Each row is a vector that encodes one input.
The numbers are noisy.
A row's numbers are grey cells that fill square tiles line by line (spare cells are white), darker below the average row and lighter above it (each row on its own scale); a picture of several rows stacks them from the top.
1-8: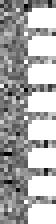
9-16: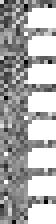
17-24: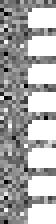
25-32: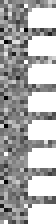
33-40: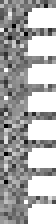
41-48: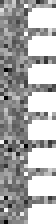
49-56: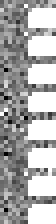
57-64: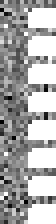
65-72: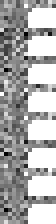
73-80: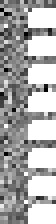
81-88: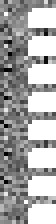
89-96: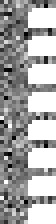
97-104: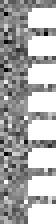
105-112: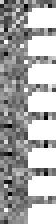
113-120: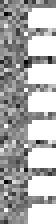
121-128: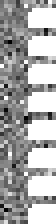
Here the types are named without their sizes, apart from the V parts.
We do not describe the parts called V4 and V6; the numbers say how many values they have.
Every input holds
either a point on a line, or a true/false value, a value of V4 and a value of V6.
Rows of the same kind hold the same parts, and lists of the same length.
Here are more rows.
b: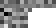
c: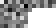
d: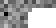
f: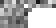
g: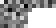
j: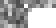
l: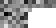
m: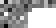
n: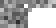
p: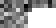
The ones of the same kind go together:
b, d, f, j, l, n
c, g, m, p

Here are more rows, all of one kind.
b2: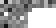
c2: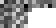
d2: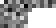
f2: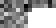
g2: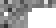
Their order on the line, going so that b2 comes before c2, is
g2, b2, d2, c2, f2.
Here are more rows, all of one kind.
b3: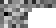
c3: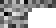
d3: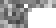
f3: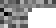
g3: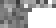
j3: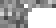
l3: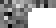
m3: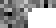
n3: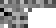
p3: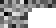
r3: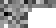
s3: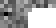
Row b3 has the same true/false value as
d3, r3 and s3.
